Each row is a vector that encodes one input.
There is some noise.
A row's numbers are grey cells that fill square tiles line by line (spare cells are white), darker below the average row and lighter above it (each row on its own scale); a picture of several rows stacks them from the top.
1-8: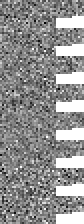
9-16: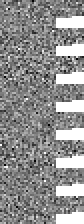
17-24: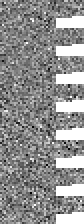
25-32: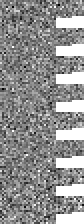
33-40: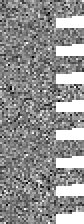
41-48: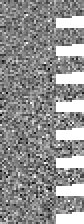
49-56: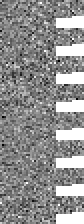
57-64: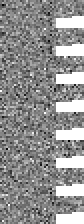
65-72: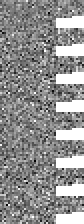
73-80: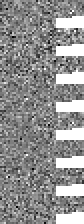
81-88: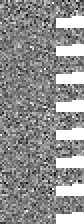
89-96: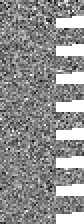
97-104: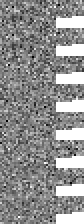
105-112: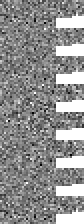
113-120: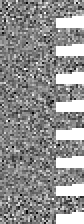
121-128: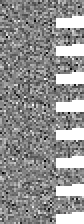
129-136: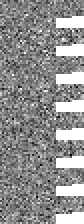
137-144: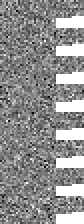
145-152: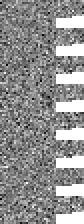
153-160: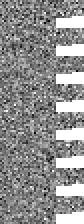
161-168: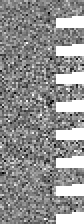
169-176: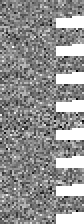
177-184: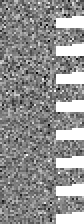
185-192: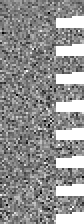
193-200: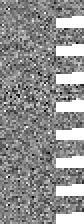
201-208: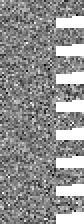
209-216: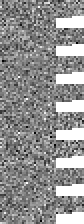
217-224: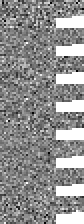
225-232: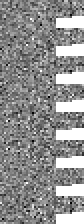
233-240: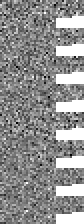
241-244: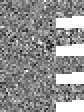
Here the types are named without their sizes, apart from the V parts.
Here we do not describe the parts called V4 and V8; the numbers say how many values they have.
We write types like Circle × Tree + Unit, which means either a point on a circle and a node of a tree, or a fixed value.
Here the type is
Bool × Circle × Circle × V8 + V4.
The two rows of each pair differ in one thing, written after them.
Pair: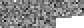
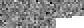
the place on one of the two circles
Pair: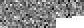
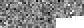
the value of V8
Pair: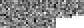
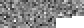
the place on one of the two circles
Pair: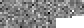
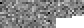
the place on one of the two circles
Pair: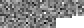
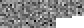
the true/false value
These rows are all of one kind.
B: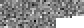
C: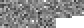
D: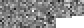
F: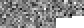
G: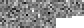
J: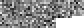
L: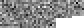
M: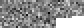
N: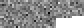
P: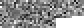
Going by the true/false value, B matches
D, F, G and M.
